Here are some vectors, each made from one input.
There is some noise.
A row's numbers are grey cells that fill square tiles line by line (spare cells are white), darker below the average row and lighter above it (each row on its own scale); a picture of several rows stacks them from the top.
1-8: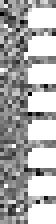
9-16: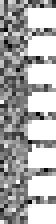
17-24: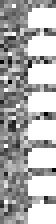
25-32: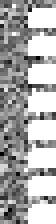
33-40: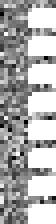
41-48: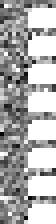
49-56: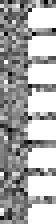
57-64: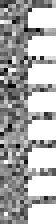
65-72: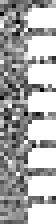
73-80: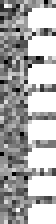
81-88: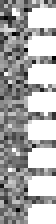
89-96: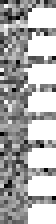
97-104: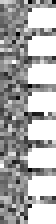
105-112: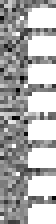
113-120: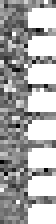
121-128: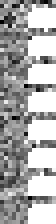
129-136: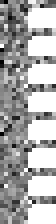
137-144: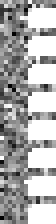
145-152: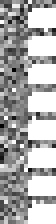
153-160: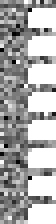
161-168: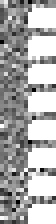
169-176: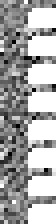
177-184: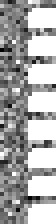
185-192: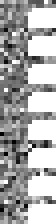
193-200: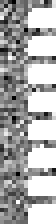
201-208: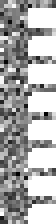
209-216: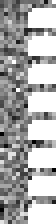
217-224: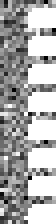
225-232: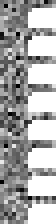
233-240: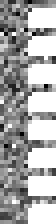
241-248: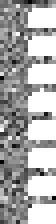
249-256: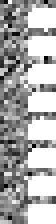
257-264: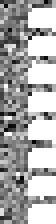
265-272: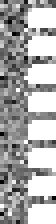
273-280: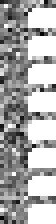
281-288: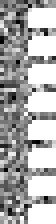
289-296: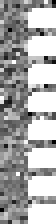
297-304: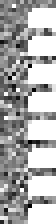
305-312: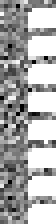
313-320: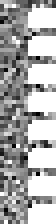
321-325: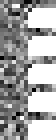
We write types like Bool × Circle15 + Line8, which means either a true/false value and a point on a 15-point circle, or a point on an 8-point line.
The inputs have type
Label9 × Tree7.
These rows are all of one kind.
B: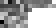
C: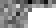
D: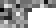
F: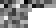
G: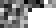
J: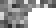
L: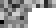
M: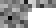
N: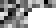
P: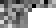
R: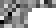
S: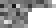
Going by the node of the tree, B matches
F and G.
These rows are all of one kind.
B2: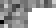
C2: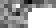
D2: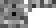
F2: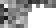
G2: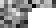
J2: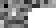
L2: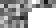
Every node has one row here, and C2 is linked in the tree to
J2.
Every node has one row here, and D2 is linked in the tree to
G2.
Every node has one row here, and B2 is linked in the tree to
F2 and L2.
